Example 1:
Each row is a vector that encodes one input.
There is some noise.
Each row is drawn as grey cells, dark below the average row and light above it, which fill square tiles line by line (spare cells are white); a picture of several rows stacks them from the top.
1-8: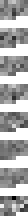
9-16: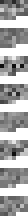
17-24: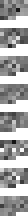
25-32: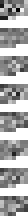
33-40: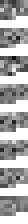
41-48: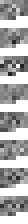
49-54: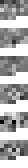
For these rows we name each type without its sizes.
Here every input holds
a point on a line.
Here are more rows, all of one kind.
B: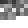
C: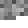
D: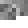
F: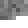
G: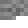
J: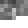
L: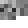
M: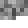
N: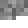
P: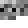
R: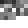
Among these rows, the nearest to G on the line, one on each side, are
J and R.
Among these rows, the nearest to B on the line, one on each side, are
M and R.
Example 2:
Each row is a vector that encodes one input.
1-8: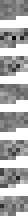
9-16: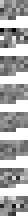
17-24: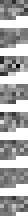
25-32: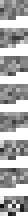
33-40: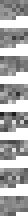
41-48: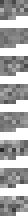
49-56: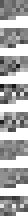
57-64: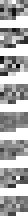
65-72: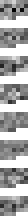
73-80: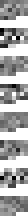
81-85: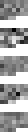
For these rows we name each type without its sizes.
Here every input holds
a point on a line.
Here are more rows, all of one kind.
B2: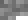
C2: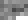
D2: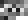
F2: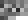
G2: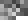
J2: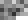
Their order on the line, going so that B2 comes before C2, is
D2, J2, F2, B2, C2, G2.
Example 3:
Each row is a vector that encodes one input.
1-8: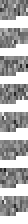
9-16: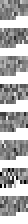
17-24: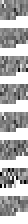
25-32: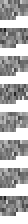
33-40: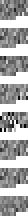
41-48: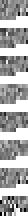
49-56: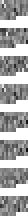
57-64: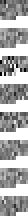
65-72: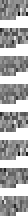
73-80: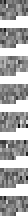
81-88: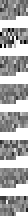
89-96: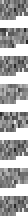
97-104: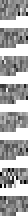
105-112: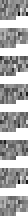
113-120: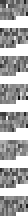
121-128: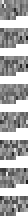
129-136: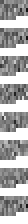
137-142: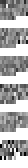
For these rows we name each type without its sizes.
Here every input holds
either a fixed value, or a node of a tree.
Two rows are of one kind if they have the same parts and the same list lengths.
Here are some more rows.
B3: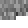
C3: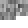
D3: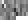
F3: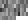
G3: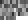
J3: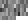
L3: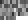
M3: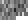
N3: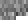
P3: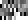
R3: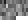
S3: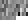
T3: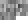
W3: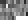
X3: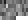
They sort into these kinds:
B3, C3, D3, F3, G3, J3, L3, M3, N3, R3, S3, T3, W3, X3
P3

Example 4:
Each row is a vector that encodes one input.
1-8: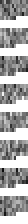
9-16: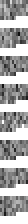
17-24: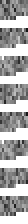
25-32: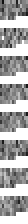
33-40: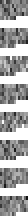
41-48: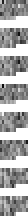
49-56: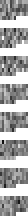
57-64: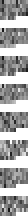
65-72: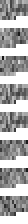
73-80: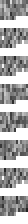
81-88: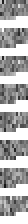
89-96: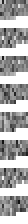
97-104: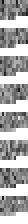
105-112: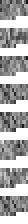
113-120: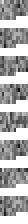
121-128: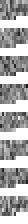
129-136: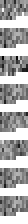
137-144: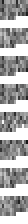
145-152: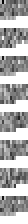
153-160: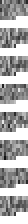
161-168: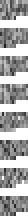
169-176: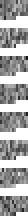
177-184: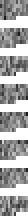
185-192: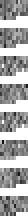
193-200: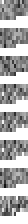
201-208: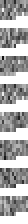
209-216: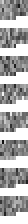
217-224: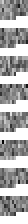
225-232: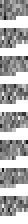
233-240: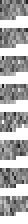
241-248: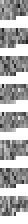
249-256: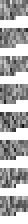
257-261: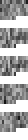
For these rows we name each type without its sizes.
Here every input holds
a label.
